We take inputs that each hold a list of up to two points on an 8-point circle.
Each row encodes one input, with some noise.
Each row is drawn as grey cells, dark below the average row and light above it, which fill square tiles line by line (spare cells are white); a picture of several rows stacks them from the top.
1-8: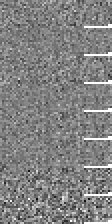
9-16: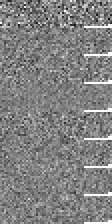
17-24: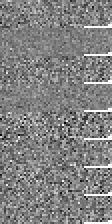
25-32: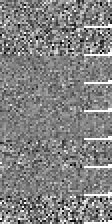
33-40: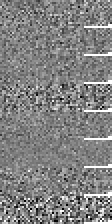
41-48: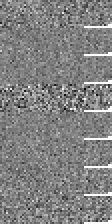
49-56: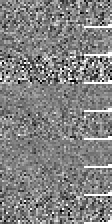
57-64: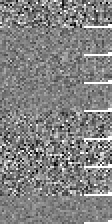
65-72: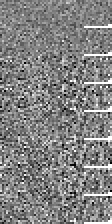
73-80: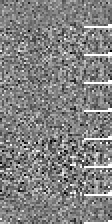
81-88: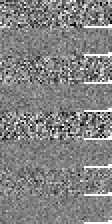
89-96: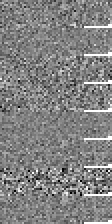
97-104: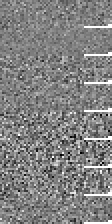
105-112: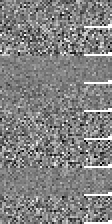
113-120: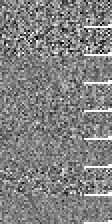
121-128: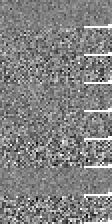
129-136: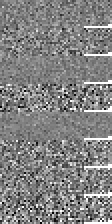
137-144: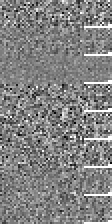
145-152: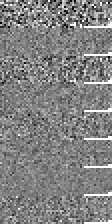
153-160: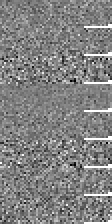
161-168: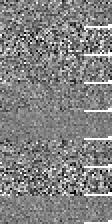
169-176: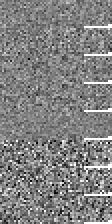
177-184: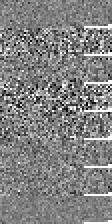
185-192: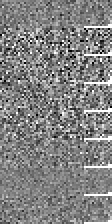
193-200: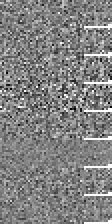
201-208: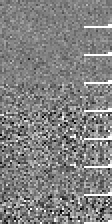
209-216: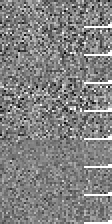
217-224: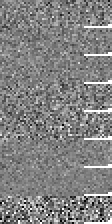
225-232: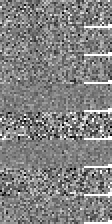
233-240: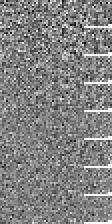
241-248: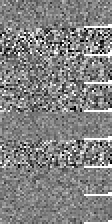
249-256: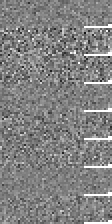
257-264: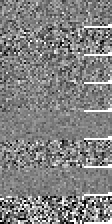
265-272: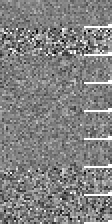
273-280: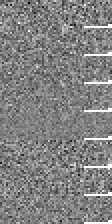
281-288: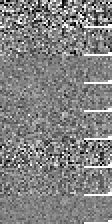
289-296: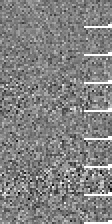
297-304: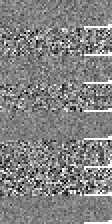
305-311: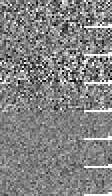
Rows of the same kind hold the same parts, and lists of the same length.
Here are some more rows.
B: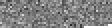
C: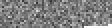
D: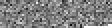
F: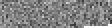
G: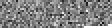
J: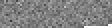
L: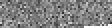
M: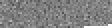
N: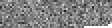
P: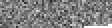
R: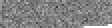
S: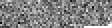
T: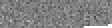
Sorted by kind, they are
B, D, L, M, R, T
C, P
F, G, J, N, S

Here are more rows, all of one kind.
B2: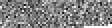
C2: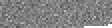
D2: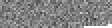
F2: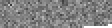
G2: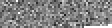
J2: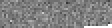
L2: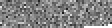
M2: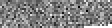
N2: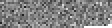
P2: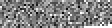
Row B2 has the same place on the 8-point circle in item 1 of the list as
C2 and P2.
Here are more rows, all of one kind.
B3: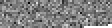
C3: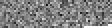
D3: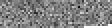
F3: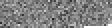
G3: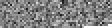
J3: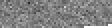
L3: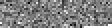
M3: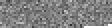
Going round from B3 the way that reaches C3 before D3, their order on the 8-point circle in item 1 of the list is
B3, L3, M3, C3, G3, F3, D3, J3.
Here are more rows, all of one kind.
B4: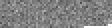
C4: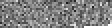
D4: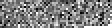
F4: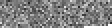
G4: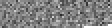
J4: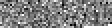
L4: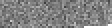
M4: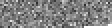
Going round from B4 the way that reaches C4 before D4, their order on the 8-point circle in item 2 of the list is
B4, F4, C4, J4, M4, G4, L4, D4.
